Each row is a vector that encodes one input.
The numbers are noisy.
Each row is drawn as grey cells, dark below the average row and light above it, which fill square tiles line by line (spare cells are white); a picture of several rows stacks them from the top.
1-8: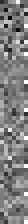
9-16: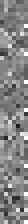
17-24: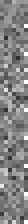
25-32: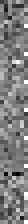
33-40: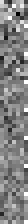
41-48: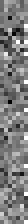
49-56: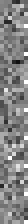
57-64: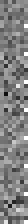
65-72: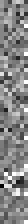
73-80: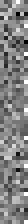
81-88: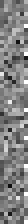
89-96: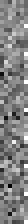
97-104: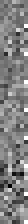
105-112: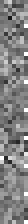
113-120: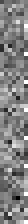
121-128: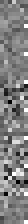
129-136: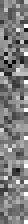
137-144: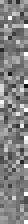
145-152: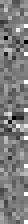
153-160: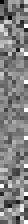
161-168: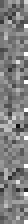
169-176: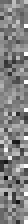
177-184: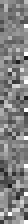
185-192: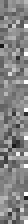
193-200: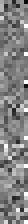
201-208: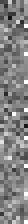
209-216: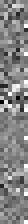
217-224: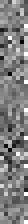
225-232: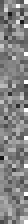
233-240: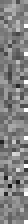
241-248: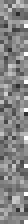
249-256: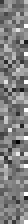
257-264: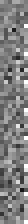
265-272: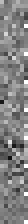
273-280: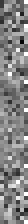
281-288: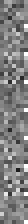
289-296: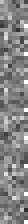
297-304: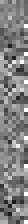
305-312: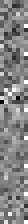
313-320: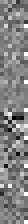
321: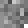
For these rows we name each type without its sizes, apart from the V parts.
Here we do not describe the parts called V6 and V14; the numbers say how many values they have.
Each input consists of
either a value of V6 and a value of V14, or a list of points on a line.
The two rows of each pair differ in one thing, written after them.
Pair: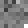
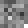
the place on the line in item 2 of the list
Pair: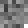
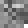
the place on the line in item 1 of the list
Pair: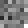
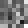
the place on the line in item 2 of the list
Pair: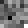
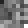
the place on the line in item 2 of the list
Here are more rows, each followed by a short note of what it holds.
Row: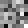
the empty list
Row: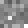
a value of V6 and a value of V14
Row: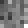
a list of two items
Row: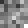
the empty list
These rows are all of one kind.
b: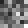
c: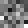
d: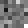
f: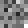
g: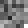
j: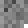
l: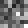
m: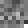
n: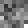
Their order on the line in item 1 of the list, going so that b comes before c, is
b, d, c, n, l, m, g, j, f.
